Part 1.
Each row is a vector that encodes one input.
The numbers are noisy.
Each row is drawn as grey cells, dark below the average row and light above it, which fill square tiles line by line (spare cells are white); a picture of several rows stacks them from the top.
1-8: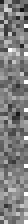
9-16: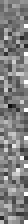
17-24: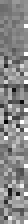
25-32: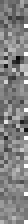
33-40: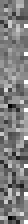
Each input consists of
a point on a 4-point line and a true/false value.
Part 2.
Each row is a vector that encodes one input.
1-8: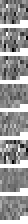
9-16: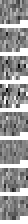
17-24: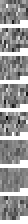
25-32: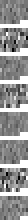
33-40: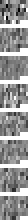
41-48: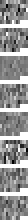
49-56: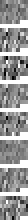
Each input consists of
a true/false value, together with either a point on an 8-point circle, or a fixed value.
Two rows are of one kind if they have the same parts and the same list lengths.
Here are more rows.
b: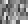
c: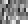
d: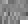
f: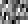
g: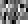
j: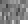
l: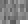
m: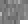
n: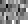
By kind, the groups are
b, c, d, g, j, l, m, n
f

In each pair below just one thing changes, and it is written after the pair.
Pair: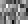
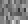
the true/false value
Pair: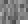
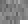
the place on the 8-point circle
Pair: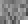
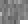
the true/false value
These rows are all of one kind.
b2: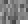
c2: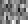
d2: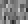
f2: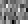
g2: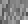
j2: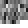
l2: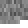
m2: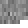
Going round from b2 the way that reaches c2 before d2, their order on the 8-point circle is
b2, g2, j2, l2, c2, f2, d2, m2.
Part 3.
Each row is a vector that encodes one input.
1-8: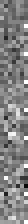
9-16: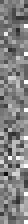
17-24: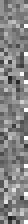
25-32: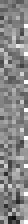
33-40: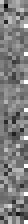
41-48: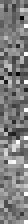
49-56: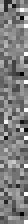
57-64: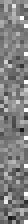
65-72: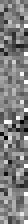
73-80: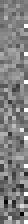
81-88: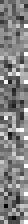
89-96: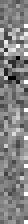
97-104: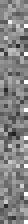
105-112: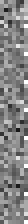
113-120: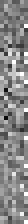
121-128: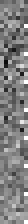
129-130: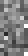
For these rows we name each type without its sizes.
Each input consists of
either a fixed value, or a point on each of two lines, or a node of a tree.
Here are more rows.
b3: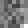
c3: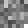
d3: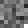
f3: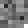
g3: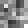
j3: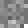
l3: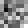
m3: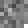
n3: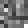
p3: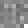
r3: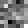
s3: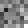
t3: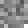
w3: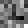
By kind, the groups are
b3, d3, f3, l3, n3, w3
c3, s3
g3, j3, m3, p3, r3, t3

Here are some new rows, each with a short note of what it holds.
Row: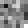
a node of a tree
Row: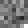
a node of a tree
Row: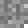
a point on each of two lines
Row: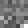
a node of a tree
